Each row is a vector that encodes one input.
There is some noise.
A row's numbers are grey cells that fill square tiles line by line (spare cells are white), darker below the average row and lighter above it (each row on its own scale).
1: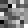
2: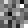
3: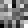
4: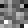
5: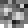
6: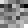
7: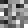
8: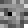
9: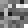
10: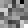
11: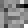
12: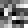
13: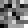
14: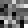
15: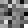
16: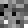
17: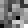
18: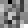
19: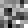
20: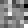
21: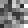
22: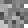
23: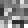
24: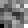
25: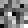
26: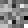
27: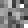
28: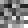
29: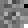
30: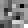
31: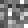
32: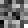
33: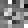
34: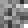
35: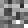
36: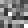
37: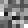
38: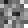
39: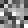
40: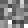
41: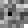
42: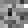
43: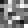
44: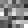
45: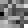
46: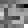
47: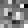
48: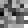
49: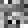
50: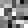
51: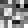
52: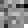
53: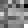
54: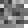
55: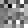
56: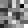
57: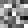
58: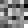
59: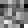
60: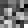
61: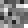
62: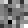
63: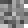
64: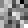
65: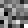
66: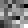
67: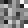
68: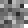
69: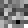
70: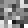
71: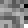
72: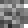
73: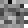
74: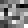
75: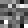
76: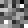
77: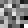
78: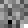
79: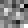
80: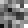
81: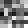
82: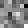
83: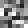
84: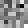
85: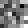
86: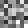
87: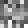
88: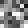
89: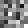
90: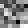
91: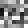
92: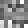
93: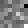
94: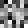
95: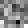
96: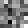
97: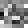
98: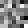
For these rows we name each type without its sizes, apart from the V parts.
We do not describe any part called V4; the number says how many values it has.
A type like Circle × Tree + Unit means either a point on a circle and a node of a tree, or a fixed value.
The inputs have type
Bool × (Tree × V4 + Unit).
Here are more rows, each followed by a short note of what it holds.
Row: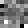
a true/false value
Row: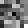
a true/false value
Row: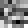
a node of a tree, a true/false value and a value of V4
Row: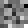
a node of a tree, a true/false value and a value of V4
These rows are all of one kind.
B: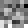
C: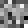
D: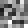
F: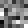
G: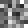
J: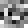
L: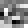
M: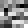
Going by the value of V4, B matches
D and G.
